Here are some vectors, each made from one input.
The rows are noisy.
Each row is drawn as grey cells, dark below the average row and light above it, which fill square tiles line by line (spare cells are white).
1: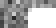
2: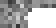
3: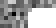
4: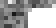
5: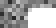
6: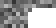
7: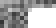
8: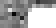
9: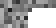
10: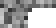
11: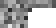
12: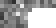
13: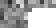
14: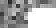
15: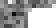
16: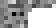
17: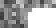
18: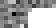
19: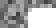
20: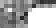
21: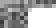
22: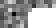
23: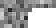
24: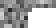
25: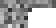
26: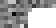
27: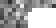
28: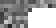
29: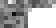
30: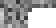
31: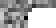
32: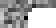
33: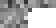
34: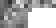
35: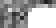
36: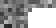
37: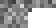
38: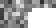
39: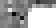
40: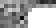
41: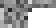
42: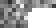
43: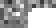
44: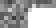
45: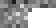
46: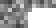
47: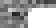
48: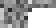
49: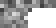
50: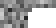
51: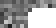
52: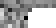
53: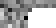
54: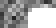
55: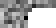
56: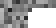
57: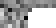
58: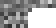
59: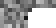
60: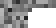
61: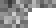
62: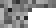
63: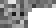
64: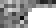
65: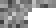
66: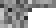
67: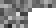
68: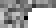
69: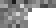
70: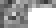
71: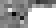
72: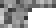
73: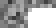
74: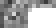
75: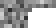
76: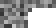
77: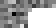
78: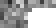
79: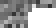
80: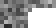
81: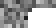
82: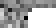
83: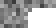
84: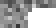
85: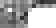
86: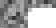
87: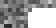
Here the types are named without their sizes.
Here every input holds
a label, together with either a point on a circle, or a fixed value.
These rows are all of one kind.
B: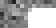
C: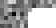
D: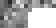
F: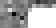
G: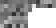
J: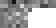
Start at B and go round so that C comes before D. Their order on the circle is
B, F, C, G, J, D.
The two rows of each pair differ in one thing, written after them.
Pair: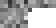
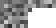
the place on the circle
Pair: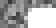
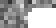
the place on the circle
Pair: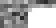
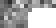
the place on the circle
